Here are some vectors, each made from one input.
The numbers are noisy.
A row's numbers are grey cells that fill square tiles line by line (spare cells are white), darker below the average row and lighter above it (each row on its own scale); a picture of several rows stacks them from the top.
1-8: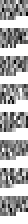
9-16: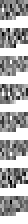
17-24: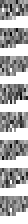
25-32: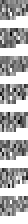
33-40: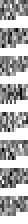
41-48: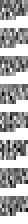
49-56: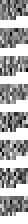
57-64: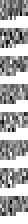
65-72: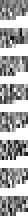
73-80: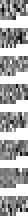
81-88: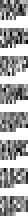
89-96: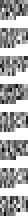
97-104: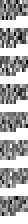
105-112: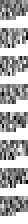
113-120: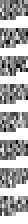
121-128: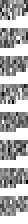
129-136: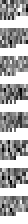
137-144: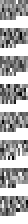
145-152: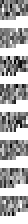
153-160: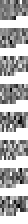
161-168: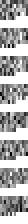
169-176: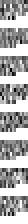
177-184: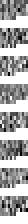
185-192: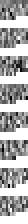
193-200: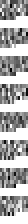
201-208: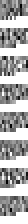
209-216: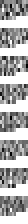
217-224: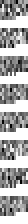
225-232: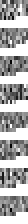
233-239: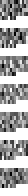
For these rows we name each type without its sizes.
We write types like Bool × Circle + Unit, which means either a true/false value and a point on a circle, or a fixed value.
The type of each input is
((Circle + Unit) × Label + Tree) × Tree.
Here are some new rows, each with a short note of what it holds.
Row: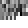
a node of each of two trees
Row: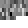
a label and a node of a tree
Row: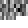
a label and a node of a tree
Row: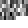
a point on a circle, a label and a node of a tree
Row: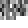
a node of each of two trees
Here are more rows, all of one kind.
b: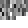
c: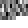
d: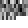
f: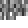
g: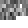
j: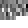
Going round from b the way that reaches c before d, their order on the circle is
b, c, d, j, f, g.
